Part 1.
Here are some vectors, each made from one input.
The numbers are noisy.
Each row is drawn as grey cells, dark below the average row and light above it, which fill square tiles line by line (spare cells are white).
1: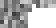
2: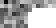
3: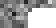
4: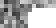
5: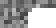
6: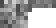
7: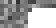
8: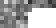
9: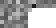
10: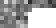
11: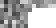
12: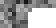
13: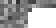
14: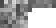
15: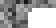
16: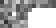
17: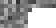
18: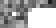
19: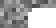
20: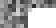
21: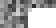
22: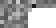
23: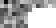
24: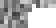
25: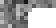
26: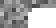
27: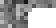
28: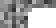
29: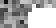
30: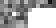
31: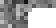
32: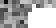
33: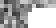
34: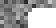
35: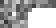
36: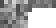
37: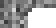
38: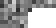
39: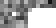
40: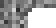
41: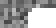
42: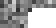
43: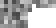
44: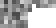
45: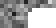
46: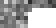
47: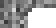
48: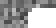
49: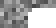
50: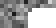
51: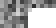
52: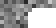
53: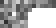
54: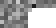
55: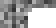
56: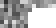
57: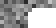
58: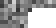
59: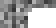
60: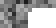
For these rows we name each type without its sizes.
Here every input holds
either a point on a line, or four true/false values.
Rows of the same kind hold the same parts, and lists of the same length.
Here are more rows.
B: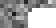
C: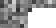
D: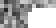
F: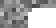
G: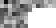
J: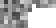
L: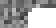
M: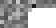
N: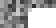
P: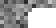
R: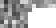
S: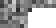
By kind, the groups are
B, C, F, L, M, N, P, S
D, G, J, R

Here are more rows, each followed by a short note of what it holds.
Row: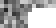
a point on a line
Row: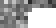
four true/false values
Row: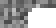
four true/false values
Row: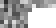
a point on a line
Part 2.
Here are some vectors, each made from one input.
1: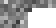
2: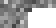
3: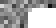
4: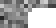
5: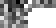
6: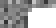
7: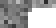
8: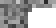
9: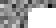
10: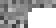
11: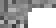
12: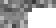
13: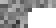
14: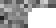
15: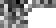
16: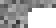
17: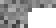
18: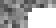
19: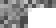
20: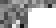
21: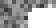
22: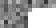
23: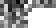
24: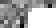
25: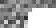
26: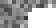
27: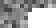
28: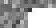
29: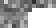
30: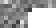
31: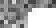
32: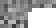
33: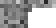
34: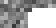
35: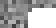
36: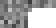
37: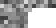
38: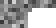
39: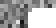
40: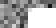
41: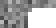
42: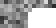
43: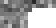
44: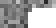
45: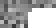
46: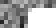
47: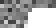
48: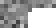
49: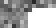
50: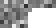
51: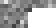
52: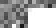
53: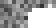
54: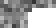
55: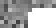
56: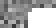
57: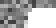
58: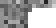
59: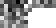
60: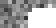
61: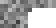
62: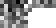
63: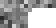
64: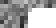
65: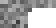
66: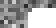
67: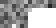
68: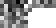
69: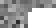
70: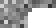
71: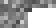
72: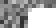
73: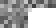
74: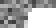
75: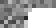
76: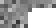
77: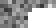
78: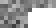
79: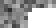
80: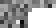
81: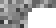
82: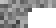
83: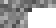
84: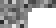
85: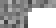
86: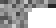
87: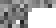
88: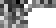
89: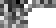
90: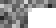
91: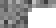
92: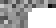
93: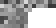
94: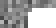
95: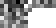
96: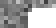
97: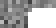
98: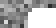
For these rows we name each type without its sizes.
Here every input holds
a list of points on a line.
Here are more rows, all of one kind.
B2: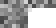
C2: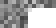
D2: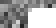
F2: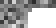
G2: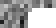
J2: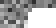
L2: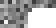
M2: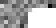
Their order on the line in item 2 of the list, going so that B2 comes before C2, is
D2, F2, J2, M2, L2, G2, B2, C2.
